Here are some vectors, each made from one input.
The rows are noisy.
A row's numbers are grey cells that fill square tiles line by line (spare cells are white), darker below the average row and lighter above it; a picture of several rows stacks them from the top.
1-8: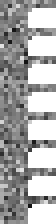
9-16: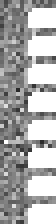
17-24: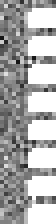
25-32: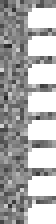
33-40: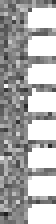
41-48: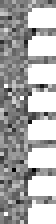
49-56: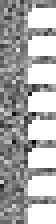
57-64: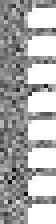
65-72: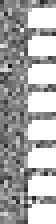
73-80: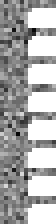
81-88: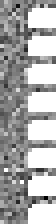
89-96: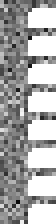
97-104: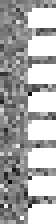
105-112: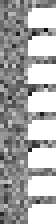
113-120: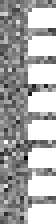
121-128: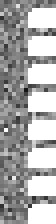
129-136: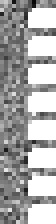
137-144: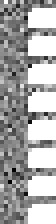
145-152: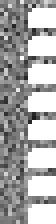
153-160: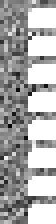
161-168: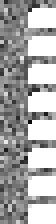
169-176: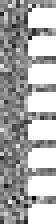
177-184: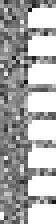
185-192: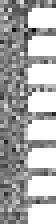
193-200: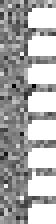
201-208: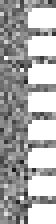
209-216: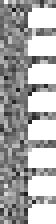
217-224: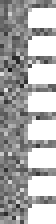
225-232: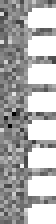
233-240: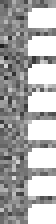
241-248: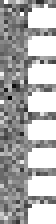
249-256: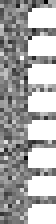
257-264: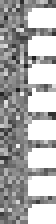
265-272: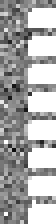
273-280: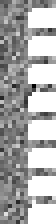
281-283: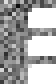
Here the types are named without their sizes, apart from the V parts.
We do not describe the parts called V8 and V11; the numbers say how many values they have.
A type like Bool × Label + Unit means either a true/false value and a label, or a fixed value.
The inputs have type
(Bool × Bool × Bool × Bool + Unit) × V11 + (Circle + V8) × Label.
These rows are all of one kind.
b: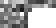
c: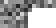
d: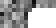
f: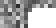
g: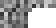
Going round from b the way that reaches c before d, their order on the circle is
b, f, c, g, d.
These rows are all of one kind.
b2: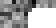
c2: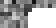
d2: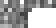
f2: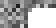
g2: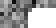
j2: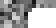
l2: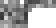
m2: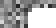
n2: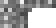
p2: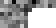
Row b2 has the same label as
c2, g2, j2 and p2.
